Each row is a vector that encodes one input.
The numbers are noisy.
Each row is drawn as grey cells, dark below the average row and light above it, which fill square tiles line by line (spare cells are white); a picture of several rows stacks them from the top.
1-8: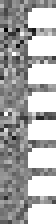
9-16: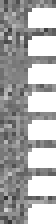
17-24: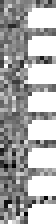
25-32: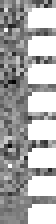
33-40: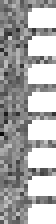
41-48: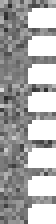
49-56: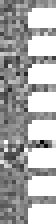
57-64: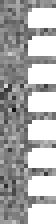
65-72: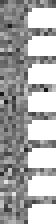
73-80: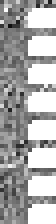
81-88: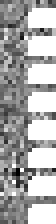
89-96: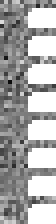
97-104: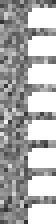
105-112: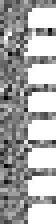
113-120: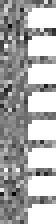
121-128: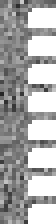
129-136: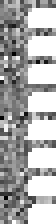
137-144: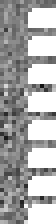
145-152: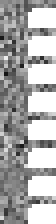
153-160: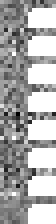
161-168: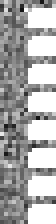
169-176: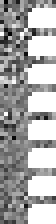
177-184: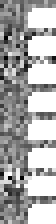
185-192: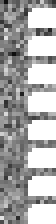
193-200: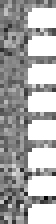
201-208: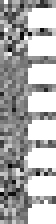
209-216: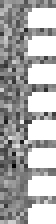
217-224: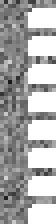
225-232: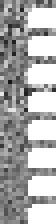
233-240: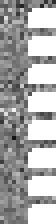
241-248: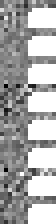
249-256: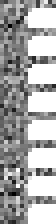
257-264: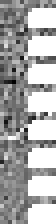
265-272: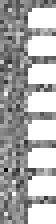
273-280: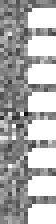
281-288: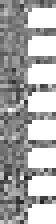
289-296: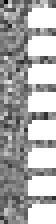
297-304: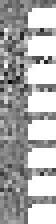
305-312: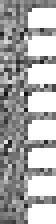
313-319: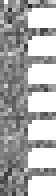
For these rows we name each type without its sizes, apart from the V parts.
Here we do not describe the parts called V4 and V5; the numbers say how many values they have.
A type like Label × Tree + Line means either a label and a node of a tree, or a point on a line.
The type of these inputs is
Label × (Line + V5) + V4.
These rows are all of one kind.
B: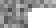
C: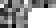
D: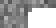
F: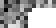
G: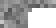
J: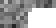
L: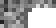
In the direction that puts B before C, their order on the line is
B, C, J, D, L, G, F.
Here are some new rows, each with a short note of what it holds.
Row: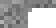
a label and a point on a line
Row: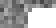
a label and a point on a line
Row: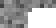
a value of V4
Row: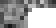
a value of V4
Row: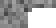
a value of V4
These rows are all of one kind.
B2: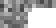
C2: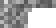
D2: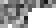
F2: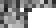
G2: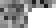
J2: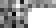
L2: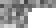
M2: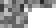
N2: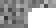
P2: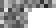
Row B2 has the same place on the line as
C2 and L2.
